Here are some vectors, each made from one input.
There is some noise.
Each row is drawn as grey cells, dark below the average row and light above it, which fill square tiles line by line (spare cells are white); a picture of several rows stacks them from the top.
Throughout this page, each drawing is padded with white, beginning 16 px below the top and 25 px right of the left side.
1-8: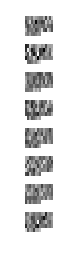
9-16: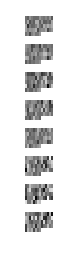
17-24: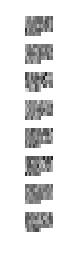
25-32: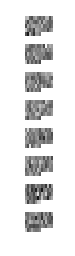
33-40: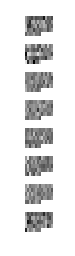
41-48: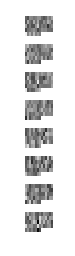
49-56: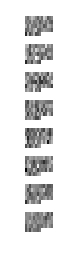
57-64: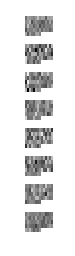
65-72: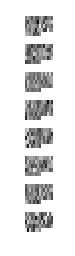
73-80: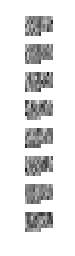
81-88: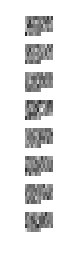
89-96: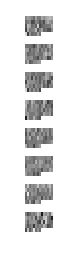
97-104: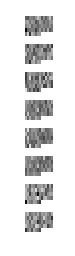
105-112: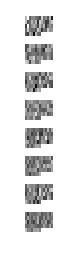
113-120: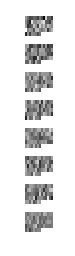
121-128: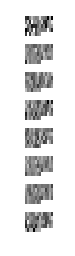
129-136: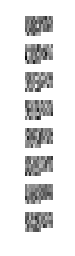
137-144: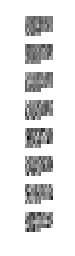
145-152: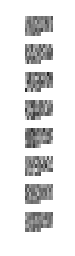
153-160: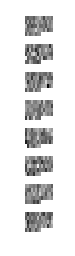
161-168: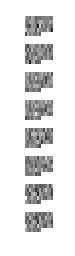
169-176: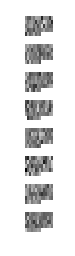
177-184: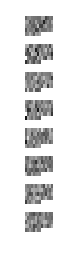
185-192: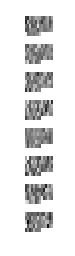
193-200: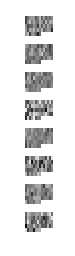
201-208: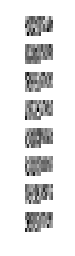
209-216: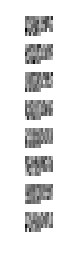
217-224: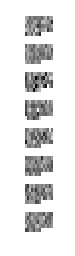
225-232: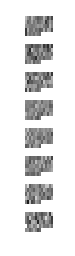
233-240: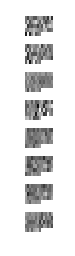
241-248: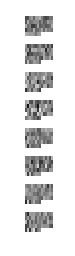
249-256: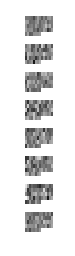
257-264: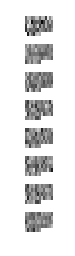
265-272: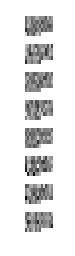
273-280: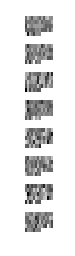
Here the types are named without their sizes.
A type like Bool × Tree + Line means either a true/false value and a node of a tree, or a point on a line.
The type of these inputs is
Label + Tree × Tree × (Tree + Unit).
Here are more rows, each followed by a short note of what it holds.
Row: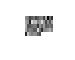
a node of each of three trees
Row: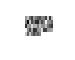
a label
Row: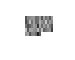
a label
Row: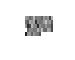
a label
